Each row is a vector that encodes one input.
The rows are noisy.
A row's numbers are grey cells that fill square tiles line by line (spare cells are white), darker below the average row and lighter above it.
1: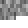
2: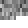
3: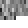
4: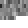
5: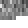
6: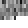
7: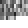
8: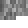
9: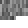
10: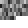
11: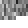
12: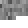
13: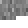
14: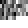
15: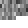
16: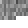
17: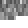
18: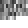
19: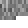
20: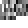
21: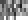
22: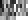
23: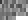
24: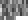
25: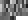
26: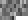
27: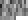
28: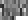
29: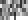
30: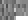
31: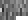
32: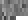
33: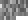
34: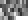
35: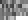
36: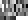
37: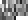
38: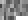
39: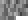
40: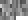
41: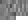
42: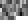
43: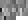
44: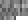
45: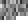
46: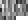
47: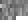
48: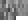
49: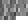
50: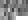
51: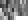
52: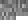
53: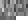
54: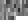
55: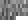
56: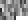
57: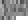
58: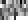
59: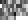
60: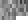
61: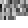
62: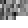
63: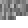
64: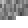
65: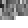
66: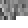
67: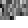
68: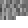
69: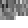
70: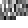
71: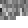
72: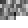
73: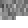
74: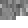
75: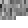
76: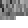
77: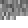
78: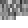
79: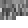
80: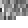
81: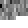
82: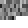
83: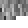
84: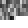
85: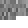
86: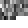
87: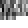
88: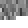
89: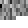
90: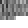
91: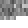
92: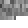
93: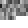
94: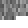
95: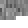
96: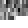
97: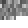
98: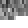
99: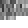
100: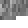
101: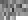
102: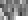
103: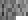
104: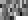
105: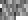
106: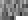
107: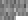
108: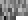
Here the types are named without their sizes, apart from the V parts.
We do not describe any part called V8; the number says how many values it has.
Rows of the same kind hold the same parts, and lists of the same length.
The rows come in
2 kinds.
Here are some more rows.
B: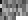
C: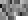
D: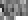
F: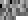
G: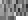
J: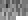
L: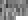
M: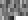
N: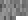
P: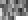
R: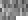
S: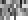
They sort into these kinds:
B, C, D, F, G, J, L, M, N, R, S
P

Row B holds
a point on a circle, a true/false value and a value of V8.
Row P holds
a fixed value.
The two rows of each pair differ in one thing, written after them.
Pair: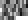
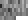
the value of V8
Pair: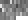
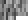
the place on the circle
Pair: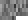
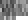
the true/false value
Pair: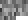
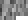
the place on the circle
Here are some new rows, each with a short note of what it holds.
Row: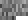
a point on a circle, a true/false value and a value of V8
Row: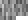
a point on a circle, a true/false value and a value of V8
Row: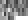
a point on a circle, a true/false value and a value of V8
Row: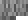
a point on a circle, a true/false value and a value of V8
